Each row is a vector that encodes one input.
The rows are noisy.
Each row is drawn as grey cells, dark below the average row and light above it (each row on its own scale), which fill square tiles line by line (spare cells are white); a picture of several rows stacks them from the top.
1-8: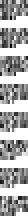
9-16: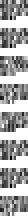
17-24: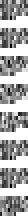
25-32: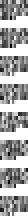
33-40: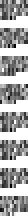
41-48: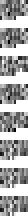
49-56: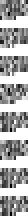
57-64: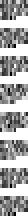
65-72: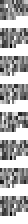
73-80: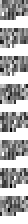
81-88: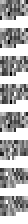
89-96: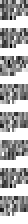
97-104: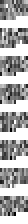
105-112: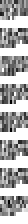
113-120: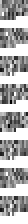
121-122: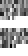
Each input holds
one of 8 labels.
